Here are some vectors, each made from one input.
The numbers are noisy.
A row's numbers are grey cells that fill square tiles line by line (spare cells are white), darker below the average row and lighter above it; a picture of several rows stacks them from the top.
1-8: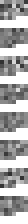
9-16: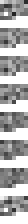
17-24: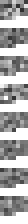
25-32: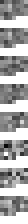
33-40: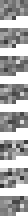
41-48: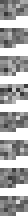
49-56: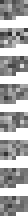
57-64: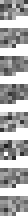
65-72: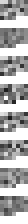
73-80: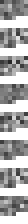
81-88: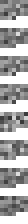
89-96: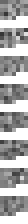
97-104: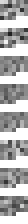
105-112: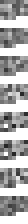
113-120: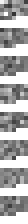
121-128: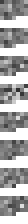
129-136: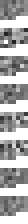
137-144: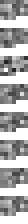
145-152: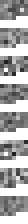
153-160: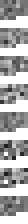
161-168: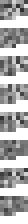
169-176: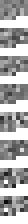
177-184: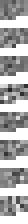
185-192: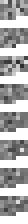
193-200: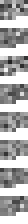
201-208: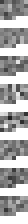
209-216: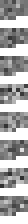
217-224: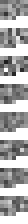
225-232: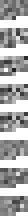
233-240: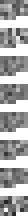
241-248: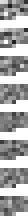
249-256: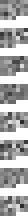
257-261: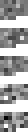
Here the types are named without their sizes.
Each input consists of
either a point on a line, or four true/false values.
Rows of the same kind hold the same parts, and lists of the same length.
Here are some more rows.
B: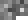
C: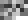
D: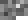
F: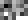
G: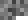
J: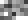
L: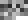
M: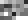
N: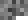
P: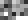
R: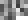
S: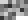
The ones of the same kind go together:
B, D, G, N
C, F, J, L, M, P, R, S

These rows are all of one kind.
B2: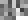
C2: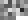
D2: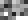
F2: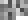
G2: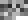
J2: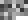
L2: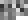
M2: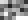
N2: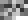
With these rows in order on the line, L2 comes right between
B2 and J2.
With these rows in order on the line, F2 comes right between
B2 and C2.
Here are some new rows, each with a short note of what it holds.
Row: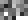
a point on a line
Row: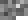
four true/false values
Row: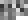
a point on a line
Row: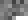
four true/false values
